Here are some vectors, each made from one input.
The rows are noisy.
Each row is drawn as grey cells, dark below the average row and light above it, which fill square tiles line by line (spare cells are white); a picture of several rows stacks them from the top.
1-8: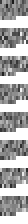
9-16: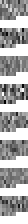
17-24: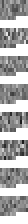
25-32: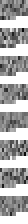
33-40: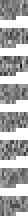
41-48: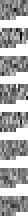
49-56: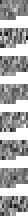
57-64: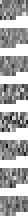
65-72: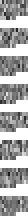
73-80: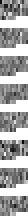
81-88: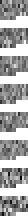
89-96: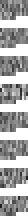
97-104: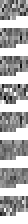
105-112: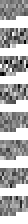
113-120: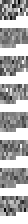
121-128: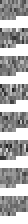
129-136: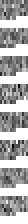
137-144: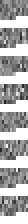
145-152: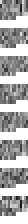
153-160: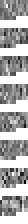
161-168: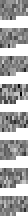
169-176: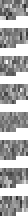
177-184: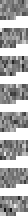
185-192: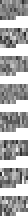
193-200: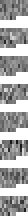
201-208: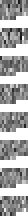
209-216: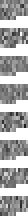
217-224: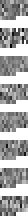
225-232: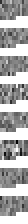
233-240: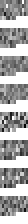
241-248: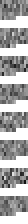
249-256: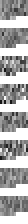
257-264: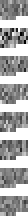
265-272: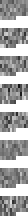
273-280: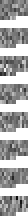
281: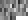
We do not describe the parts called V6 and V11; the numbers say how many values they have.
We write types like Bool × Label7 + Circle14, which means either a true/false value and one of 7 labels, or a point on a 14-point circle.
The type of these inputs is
(Bool × Circle9 + V6) × (Tree9 + V11) + Tree10 + Unit.
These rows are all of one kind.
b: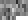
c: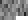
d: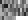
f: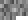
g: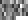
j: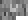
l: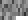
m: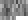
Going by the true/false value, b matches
g and m.
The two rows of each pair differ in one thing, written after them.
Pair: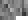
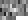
the value of V11
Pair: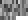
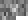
the true/false value
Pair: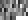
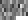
the true/false value
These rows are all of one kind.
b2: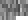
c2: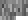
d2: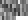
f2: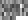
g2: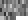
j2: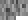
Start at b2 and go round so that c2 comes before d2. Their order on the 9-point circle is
b2, c2, d2, g2, j2, f2.
